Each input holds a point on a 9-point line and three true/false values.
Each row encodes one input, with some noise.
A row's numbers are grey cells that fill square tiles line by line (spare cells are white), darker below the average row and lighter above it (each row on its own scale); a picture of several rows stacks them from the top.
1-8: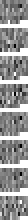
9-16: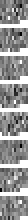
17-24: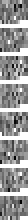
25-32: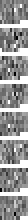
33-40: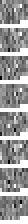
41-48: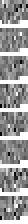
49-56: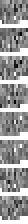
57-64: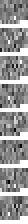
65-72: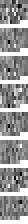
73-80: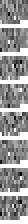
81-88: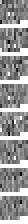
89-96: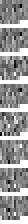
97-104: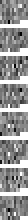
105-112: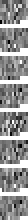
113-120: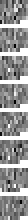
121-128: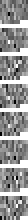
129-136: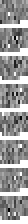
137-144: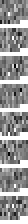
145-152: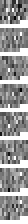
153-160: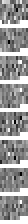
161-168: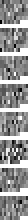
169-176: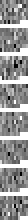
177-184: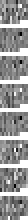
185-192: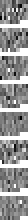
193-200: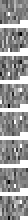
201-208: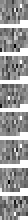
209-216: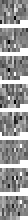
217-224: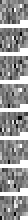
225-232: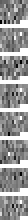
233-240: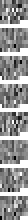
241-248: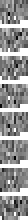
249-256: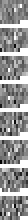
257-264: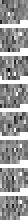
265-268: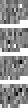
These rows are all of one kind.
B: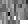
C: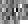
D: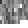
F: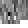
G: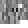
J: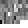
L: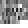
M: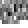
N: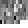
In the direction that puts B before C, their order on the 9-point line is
M, F, L, G, B, J, D, N, C.
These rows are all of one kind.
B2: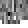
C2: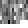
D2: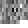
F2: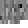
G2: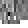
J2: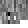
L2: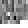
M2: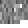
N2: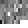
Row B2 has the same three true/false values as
G2 and J2.
